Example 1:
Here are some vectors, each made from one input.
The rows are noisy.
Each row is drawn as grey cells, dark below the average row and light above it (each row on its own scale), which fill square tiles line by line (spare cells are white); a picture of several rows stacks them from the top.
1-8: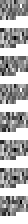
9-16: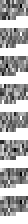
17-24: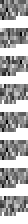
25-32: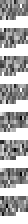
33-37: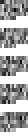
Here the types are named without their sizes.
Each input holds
a point on a circle.
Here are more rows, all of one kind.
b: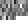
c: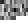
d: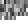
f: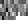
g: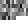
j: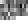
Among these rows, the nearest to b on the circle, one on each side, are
c and d.
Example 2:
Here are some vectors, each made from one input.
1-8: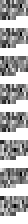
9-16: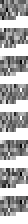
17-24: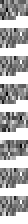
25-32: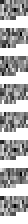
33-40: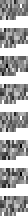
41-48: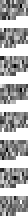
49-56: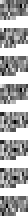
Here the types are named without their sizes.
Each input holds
a point on a circle.
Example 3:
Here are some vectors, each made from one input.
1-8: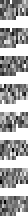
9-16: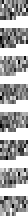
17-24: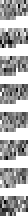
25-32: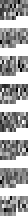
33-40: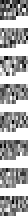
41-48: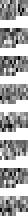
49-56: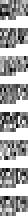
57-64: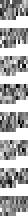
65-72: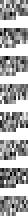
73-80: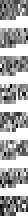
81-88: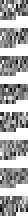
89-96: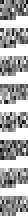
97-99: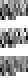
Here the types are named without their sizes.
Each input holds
a label.
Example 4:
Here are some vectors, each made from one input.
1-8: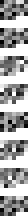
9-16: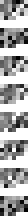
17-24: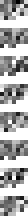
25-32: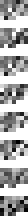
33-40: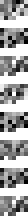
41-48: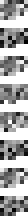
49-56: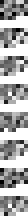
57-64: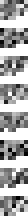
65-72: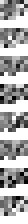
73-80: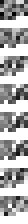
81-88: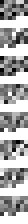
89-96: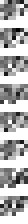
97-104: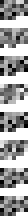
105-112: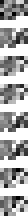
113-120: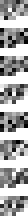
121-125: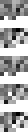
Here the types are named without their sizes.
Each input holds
a point on a line.
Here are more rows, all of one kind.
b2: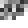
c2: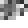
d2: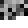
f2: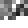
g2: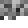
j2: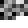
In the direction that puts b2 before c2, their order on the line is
j2, d2, f2, g2, b2, c2.
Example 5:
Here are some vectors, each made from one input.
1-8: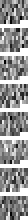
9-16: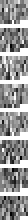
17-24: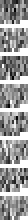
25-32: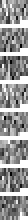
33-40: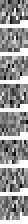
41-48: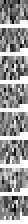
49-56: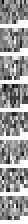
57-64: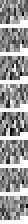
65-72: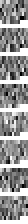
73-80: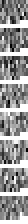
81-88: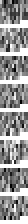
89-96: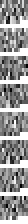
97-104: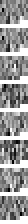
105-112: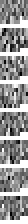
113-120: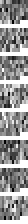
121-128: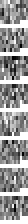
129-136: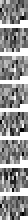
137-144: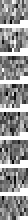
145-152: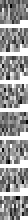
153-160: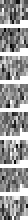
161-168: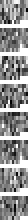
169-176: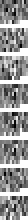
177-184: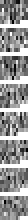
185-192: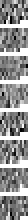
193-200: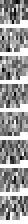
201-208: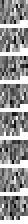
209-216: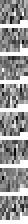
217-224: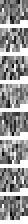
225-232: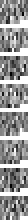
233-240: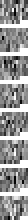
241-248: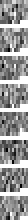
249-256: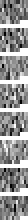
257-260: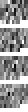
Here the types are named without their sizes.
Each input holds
a label.
